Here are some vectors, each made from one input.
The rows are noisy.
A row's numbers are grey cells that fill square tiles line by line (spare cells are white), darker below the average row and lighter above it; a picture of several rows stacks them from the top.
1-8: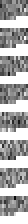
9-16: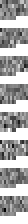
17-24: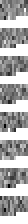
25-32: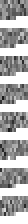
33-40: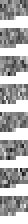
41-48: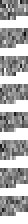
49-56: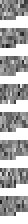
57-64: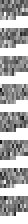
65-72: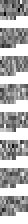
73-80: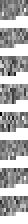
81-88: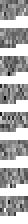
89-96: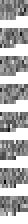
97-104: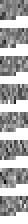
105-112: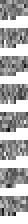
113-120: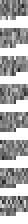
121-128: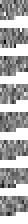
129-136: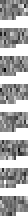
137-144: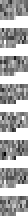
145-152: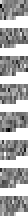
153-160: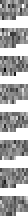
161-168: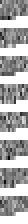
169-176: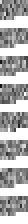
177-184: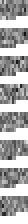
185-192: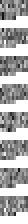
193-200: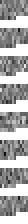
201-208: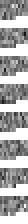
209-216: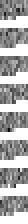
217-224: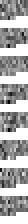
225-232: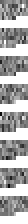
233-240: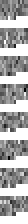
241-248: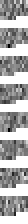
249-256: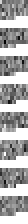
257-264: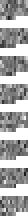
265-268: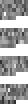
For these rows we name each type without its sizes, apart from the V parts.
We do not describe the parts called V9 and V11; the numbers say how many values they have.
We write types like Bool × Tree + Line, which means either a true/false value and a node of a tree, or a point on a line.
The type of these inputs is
List(Line) × V9 × V11.
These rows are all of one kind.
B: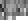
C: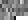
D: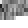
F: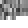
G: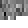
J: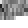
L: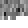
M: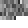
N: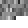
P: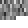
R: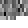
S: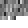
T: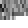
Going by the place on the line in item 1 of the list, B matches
G, L, P and R.
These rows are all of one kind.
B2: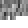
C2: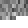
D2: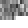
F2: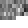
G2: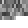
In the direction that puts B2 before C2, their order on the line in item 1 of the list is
F2, D2, G2, B2, C2.
